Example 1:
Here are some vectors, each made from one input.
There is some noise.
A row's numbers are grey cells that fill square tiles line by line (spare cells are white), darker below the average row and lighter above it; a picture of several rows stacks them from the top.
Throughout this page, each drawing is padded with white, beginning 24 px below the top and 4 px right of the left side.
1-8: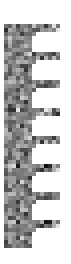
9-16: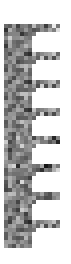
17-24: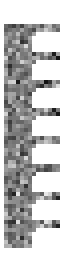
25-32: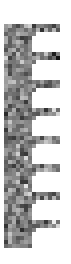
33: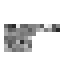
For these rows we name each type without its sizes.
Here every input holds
three true/false values.
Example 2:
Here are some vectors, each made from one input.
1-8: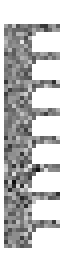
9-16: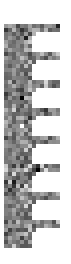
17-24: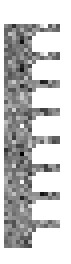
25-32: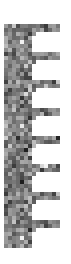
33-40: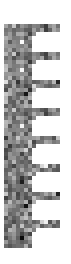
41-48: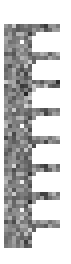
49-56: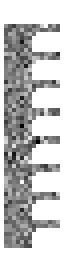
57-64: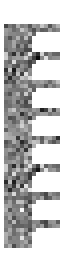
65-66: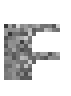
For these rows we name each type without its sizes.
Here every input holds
either a fixed value, or three true/false values.
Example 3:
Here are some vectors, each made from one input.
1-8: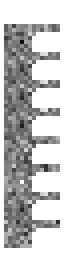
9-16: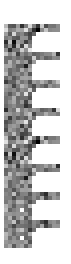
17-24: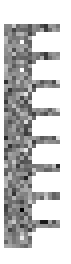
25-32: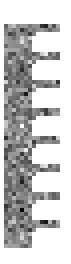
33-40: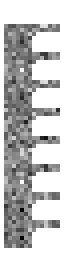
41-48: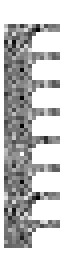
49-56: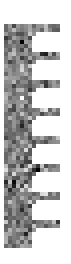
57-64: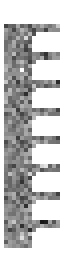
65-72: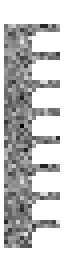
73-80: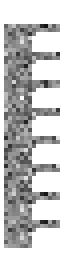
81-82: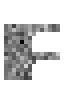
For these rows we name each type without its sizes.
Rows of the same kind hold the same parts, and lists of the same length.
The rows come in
2 kinds.
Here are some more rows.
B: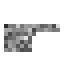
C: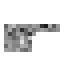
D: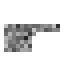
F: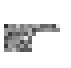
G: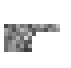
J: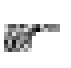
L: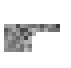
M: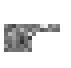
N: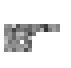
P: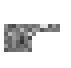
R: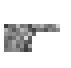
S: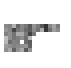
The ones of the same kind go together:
B, C, D, F, G, L, M, N, P, R, S
J

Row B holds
three true/false values.
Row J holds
a fixed value.
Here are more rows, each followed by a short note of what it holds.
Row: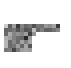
three true/false values
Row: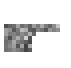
three true/false values
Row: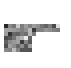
three true/false values
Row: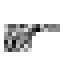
a fixed value
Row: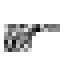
a fixed value
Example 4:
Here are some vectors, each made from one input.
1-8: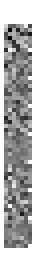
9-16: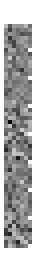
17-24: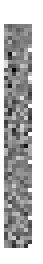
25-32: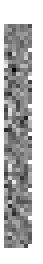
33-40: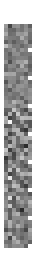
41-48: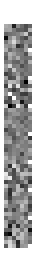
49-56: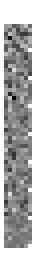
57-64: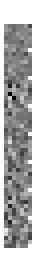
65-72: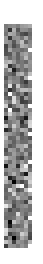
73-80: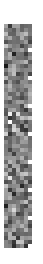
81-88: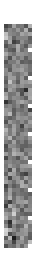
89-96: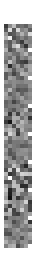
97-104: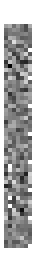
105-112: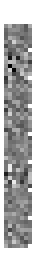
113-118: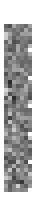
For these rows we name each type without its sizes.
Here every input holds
either a fixed value, or three true/false values.
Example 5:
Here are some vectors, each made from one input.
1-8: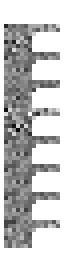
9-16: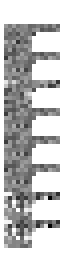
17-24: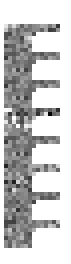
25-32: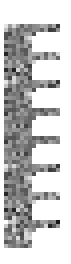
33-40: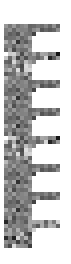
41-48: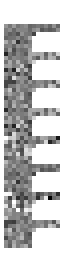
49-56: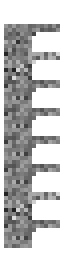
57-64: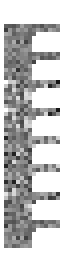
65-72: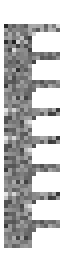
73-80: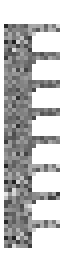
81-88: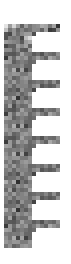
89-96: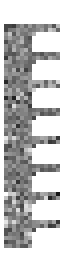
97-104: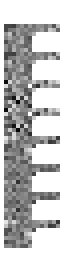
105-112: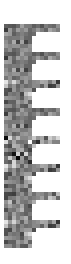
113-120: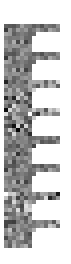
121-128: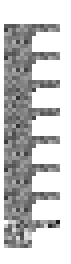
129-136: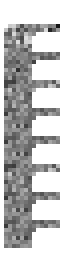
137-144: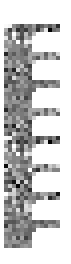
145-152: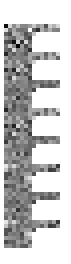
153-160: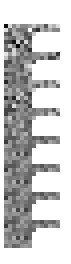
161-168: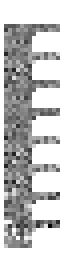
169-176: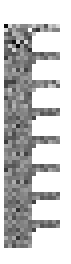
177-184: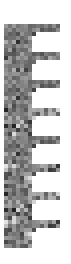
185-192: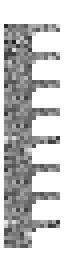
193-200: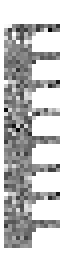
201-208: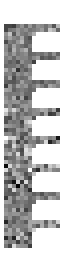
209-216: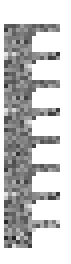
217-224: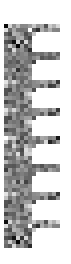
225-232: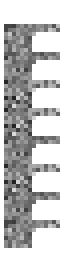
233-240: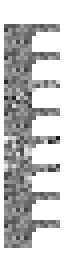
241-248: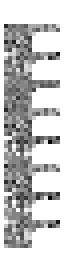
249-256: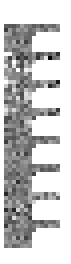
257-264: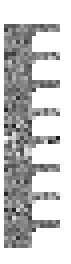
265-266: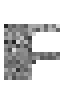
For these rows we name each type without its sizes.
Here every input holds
a point on a line.
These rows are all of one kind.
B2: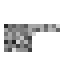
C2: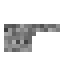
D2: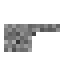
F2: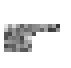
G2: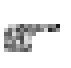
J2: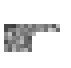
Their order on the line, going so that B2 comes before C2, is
B2, J2, C2, D2, F2, G2.
